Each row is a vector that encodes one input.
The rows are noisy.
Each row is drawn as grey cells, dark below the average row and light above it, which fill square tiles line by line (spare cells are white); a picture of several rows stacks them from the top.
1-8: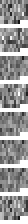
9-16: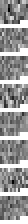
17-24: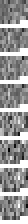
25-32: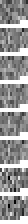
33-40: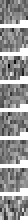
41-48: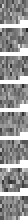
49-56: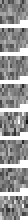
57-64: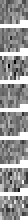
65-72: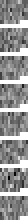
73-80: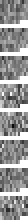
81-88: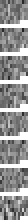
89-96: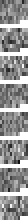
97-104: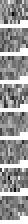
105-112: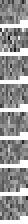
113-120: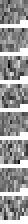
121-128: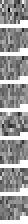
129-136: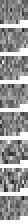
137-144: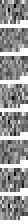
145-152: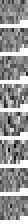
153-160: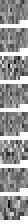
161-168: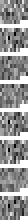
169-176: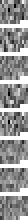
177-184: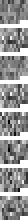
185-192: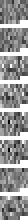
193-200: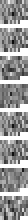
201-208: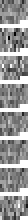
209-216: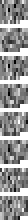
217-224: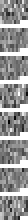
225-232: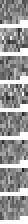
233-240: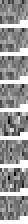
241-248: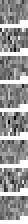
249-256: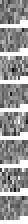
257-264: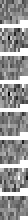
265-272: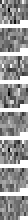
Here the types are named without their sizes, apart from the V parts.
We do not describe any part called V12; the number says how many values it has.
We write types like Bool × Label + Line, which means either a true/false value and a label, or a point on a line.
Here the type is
(Label + Line) × Tree + V12.
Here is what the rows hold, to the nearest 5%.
About 60% of them hold a node of a tree, together with either a label, or a point on a line. The rest hold a value of V12.
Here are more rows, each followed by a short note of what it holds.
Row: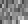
a label and a node of a tree
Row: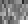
a label and a node of a tree
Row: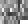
a value of V12
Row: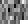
a value of V12
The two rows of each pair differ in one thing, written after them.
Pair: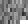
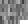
the node of the tree
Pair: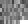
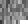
the node of the tree
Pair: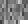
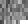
the place on the line
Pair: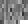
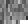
the place on the line
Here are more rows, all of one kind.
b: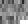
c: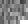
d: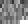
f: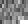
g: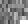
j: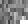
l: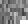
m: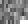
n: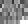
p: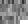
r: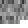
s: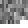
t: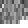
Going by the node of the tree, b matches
p and r.
